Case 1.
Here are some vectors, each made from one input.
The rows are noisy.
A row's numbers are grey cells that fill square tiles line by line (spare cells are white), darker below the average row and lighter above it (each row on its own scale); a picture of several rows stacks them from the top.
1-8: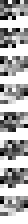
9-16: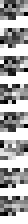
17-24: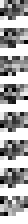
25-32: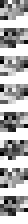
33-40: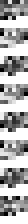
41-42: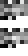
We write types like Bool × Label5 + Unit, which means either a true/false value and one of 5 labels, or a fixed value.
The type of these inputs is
Line5.
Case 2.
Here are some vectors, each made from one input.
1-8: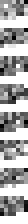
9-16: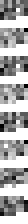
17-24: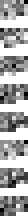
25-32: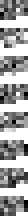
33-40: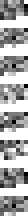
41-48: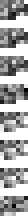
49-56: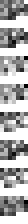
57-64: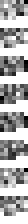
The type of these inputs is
Line6.
